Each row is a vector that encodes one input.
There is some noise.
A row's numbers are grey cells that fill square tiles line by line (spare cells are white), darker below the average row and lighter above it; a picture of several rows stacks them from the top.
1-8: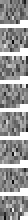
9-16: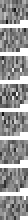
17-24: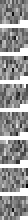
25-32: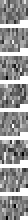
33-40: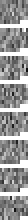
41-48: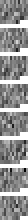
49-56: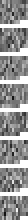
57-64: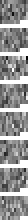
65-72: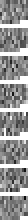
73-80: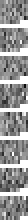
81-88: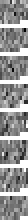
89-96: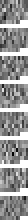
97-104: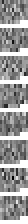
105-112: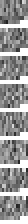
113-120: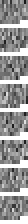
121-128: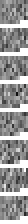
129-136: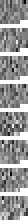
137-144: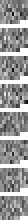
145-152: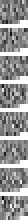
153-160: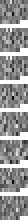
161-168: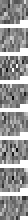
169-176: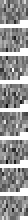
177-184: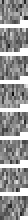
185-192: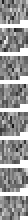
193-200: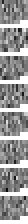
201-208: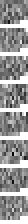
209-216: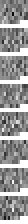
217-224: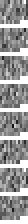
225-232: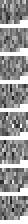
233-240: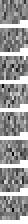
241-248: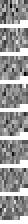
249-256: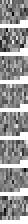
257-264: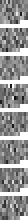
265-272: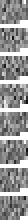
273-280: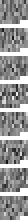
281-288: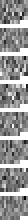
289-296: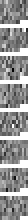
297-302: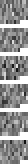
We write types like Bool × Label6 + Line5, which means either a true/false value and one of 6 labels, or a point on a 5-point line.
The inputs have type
(Label10 + Line10) × Line9 + List3(Circle6).
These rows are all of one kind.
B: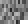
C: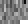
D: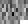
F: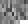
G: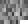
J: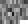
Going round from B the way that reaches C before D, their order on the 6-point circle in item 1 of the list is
B, C, D, F, J, G.
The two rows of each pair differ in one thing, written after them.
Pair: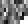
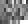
the place on the 9-point line
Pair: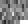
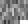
the label
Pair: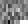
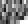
the place on the 9-point line
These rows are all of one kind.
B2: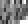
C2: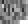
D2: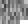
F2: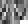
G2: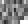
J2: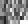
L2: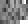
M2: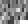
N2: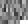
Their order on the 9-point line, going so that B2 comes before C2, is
B2, L2, N2, J2, G2, F2, M2, D2, C2.
